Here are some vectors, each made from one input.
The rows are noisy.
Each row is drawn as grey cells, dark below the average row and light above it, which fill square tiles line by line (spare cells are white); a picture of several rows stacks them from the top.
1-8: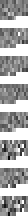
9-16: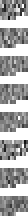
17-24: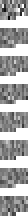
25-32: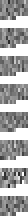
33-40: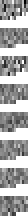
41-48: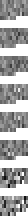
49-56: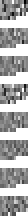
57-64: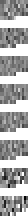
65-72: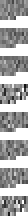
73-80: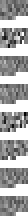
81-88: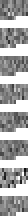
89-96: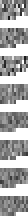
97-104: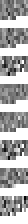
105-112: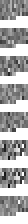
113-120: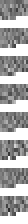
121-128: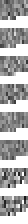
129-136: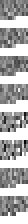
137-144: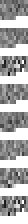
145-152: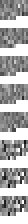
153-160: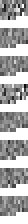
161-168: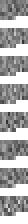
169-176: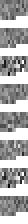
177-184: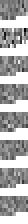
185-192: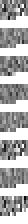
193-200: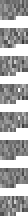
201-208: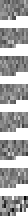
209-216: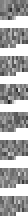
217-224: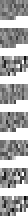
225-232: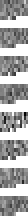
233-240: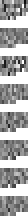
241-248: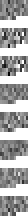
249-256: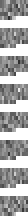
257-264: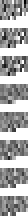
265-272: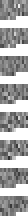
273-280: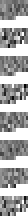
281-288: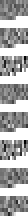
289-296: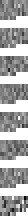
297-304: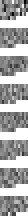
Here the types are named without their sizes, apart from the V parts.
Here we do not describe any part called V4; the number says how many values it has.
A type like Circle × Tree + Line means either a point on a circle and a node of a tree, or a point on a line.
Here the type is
Bool × V4 + (Circle + Line) × Tree.
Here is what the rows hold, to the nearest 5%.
About 80% of them hold a node of a tree, together with either a point on a circle, or a point on a line. The rest hold a true/false value and a value of V4.
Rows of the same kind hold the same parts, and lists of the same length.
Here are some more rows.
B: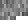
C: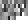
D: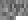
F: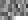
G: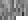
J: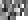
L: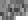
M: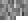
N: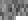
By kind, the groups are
B, G, M
C, J
D, F, L, N

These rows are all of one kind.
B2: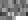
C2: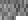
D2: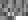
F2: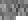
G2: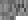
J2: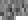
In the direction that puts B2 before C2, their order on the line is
J2, B2, F2, C2, D2, G2.
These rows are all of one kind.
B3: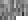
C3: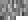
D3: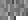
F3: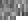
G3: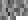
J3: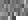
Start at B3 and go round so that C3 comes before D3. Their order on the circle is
B3, C3, G3, F3, J3, D3.
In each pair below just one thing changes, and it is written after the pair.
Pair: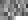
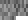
the node of the tree
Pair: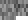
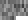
the place on the line
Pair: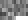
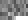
the node of the tree
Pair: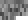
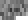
the place on the line
